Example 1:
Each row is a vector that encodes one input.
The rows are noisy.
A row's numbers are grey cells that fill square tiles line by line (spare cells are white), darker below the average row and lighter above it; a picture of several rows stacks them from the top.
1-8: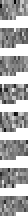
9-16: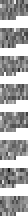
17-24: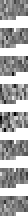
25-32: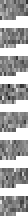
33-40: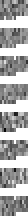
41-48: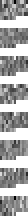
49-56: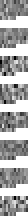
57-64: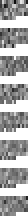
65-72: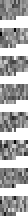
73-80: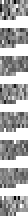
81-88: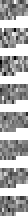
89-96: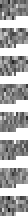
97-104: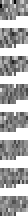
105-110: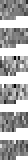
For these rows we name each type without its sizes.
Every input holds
a point on a line, together with either a point on a circle, or a fixed value.
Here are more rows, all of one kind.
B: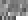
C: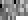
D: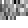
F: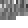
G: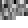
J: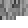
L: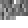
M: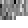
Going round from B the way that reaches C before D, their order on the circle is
B, M, J, C, D, G, L, F.
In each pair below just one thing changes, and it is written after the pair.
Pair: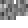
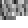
the place on the line
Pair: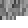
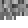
the place on the line
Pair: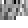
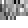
the place on the circle
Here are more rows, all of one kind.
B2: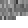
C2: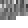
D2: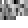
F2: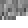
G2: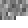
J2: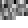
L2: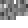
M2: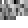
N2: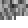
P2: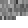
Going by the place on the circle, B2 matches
C2, D2, M2 and P2.
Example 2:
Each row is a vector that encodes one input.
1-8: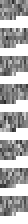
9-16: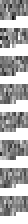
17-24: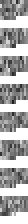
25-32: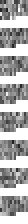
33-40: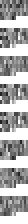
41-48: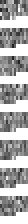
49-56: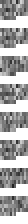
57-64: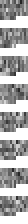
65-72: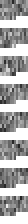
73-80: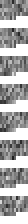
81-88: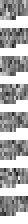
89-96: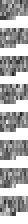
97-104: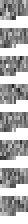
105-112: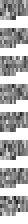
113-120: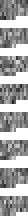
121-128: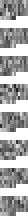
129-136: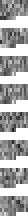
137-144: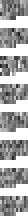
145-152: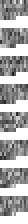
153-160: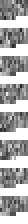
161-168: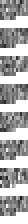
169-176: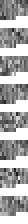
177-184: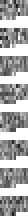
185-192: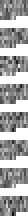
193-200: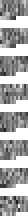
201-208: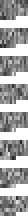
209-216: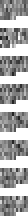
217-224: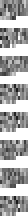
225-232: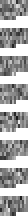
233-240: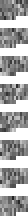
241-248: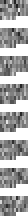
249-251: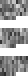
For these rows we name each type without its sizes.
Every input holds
a true/false value, together with either a point on a circle, or a fixed value.
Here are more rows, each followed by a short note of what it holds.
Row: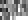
a true/false value
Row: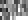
a true/false value
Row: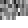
a true/false value
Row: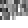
a true/false value
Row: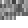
a point on a circle and a true/false value
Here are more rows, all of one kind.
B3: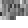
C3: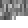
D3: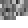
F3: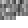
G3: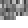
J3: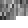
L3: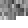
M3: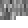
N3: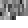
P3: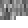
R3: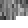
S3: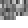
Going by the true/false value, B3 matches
F3, L3 and N3.
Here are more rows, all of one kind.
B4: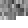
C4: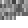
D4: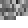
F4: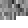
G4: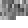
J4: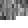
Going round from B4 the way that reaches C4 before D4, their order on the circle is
B4, F4, C4, J4, D4, G4.
